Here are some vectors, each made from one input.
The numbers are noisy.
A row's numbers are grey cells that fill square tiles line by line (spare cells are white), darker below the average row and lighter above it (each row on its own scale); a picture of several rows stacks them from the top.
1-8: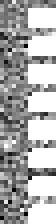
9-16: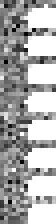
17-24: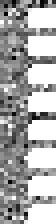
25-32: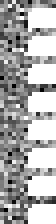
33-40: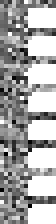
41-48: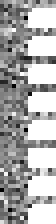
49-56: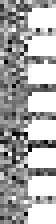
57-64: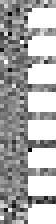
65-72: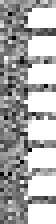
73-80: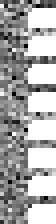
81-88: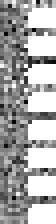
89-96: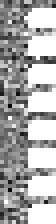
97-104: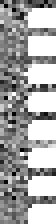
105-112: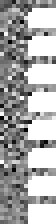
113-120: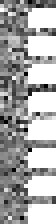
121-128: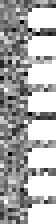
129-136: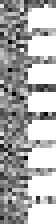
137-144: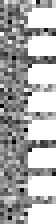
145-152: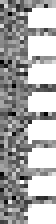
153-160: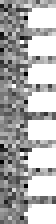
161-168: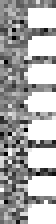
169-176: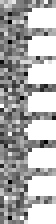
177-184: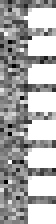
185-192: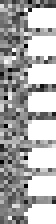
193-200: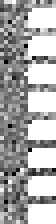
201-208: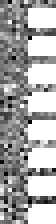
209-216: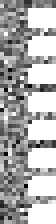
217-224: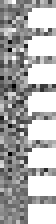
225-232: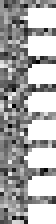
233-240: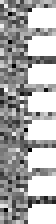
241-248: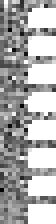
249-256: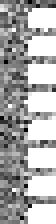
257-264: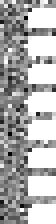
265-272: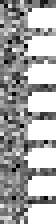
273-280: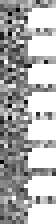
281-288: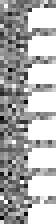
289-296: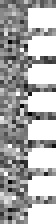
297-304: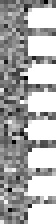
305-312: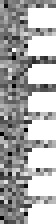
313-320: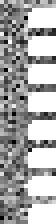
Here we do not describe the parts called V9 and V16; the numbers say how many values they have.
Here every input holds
either a node of a 14-node tree and a true/false value, or a value of V9 and a value of V16.
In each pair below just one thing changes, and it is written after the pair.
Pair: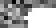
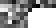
the value of V16
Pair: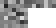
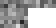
the value of V16
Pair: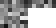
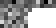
the value of V16
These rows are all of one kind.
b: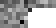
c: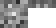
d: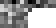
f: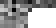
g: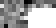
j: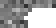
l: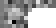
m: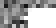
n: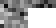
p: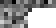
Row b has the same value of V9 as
d, f, g and p.
